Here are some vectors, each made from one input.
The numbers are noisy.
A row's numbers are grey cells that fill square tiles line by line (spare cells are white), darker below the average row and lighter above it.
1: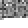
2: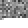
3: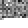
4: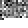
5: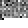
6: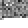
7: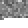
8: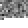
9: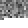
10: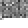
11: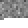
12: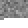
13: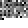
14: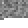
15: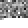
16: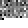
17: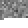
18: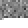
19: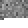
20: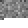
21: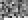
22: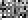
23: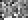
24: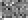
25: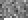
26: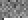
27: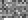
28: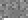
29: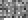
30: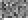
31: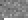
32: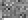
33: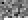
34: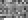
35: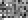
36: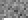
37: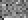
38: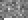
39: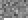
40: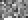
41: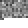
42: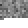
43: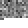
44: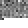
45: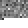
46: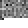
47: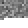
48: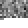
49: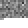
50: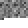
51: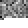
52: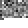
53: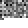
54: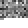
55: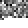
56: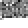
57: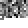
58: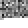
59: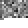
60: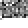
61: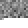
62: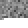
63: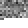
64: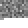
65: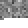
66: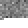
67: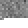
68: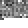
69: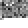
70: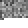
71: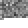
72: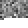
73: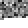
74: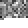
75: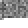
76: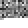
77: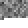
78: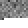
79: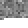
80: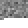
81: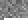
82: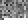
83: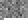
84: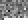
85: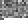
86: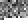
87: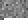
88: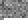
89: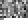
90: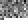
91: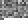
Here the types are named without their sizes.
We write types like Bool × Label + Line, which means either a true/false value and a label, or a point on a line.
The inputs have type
(Bool × Bool × Bool × Bool + Line) × Line.
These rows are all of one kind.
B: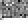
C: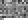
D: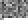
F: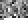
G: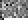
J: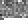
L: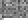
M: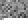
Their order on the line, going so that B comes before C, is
M, B, J, L, D, C, F, G.
